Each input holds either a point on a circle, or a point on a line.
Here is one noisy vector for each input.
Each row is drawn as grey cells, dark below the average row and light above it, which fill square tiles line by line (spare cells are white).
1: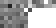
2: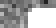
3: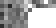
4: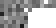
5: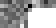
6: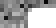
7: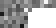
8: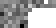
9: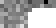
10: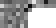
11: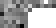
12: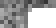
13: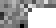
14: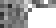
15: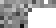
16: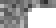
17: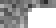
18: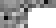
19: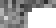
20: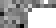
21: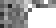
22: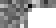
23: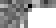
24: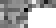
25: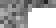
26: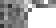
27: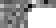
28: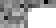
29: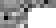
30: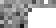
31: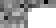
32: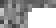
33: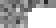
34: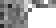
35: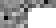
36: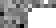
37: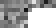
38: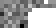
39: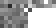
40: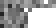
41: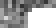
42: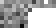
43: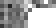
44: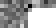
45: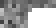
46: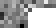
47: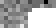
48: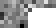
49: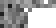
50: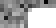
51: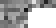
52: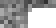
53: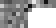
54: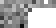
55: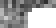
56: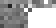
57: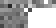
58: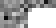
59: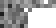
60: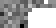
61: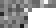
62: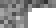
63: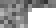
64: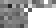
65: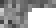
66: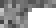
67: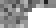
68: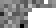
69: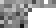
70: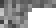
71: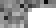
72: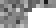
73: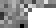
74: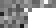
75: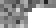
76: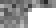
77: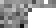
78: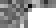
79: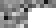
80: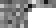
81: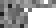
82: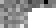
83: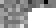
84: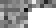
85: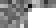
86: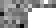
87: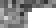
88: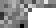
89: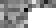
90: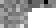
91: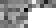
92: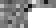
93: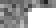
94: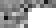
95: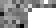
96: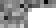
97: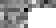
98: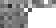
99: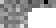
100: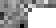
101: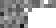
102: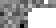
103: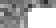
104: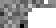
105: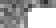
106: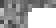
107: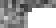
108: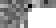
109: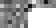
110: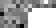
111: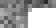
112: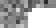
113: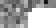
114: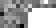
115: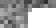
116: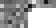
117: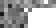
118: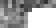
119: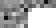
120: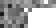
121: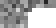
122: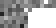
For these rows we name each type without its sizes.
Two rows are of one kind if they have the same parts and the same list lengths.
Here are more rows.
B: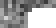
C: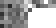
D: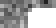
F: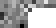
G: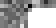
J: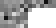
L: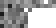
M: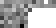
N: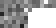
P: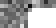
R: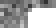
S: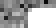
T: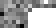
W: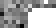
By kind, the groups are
B, D, G, J, P, R, S
C, F, L, M, N, T, W

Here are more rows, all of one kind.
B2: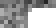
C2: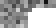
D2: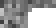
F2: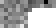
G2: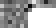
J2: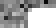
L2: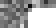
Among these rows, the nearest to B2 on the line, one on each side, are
D2 and F2.
